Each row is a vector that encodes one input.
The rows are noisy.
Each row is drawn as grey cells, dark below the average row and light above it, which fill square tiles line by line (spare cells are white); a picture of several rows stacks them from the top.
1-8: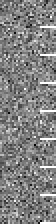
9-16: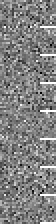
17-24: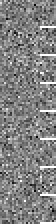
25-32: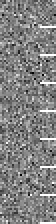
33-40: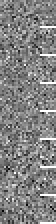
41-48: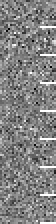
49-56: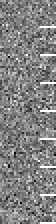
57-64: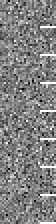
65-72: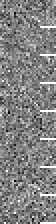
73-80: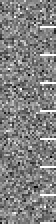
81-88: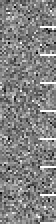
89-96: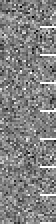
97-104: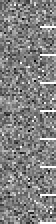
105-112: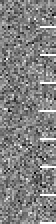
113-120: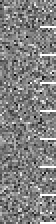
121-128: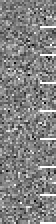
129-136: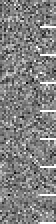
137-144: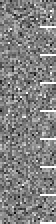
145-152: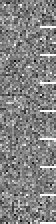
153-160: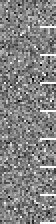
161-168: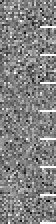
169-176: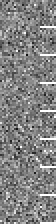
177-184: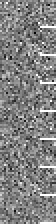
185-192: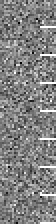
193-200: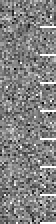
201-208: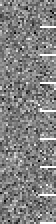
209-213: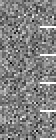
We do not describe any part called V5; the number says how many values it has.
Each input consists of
a node of a 7-node tree and a node of a 14-node tree, together with either a node of a 9-node tree, or a value of V5.
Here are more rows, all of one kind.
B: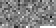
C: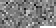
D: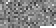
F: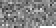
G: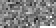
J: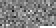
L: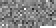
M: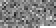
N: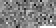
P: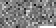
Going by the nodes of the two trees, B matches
N and P.
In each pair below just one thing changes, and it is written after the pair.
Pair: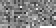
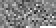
the node of one of the two trees
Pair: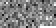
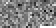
the value of V5
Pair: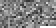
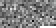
the value of V5
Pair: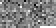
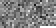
the node of one of the two trees
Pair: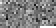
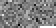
the node of one of the two trees
